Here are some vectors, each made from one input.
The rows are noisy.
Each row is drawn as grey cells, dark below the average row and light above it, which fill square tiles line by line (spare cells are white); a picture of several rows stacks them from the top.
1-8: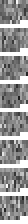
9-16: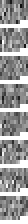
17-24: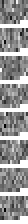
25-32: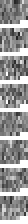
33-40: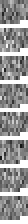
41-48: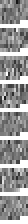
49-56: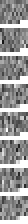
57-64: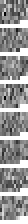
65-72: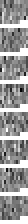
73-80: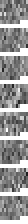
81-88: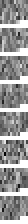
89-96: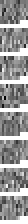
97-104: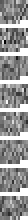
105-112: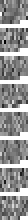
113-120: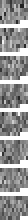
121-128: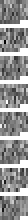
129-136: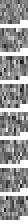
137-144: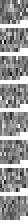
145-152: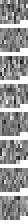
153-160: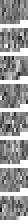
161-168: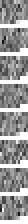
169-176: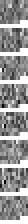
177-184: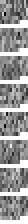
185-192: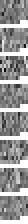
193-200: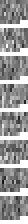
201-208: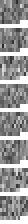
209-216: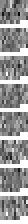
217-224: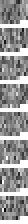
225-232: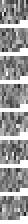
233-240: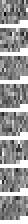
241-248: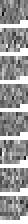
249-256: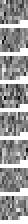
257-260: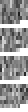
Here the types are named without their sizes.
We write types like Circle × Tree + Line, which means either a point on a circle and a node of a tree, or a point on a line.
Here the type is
Label × (Label × Label + Unit) × Line.
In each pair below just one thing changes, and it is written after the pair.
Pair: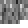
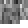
the place on the line
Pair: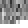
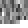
the place on the line
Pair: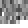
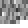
the place on the line
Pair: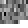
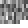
one of the three labels
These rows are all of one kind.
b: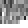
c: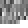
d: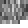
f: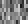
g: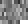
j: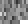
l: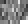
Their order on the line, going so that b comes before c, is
b, d, l, c, f, g, j.
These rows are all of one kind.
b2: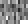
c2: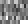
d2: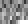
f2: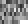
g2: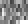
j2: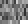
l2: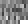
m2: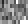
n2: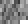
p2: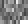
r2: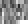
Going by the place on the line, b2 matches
m2 and r2.
